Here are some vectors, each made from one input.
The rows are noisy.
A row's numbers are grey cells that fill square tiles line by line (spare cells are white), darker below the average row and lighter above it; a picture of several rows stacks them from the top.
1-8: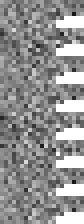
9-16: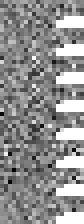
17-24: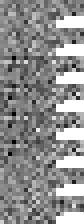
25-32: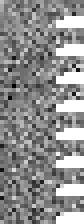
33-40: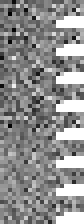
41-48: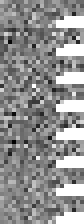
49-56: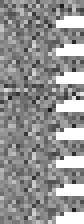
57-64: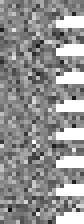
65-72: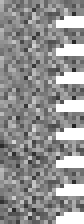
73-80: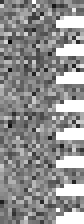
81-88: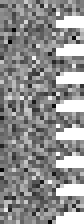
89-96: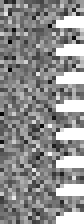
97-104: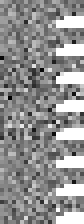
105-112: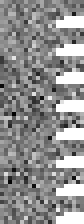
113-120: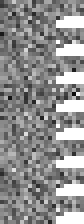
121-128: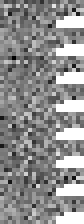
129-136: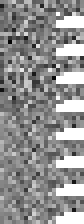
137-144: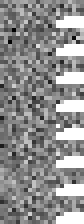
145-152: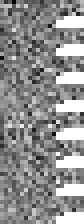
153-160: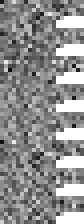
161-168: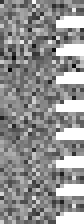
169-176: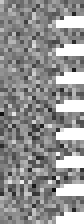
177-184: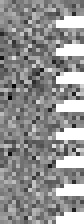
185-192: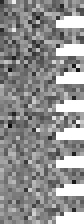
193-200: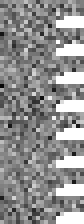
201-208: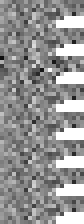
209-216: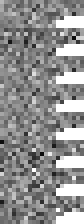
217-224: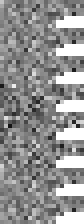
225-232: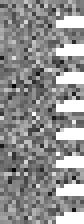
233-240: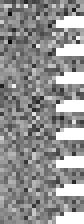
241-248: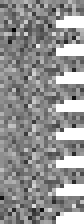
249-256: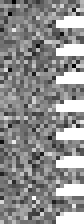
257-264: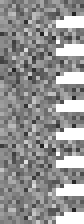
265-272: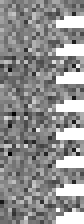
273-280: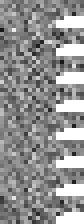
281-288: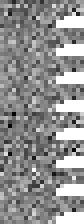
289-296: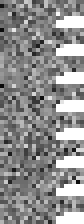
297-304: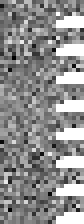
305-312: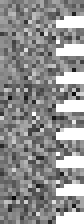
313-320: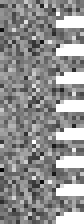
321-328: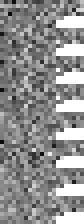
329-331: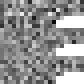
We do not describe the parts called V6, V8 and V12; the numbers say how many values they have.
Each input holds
either four true/false values and a value of V6, or a value of V8 and a value of V12, or a list of up to two points on an 11-point line.
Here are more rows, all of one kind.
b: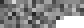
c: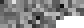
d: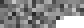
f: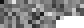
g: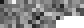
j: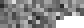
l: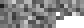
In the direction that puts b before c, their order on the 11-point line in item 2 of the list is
d, b, f, g, j, l, c.
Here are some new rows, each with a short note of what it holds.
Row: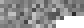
four true/false values and a value of V6
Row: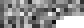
the empty list
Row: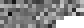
a value of V8 and a value of V12
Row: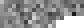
four true/false values and a value of V6
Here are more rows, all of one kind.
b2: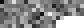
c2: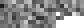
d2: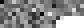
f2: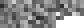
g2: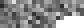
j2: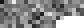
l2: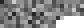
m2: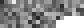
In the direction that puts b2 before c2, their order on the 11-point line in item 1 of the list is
d2, b2, j2, l2, m2, g2, f2, c2.
